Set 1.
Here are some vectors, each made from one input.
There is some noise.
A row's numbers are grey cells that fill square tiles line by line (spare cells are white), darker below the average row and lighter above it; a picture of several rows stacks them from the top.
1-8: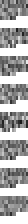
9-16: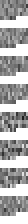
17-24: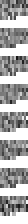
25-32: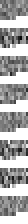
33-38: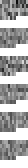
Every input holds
a point on a 7-point line.
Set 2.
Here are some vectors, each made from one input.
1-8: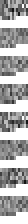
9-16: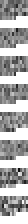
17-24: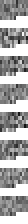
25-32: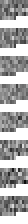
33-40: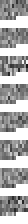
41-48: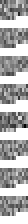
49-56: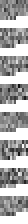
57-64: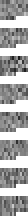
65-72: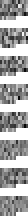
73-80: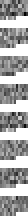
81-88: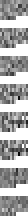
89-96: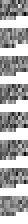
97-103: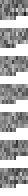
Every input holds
a point on an 11-point line.
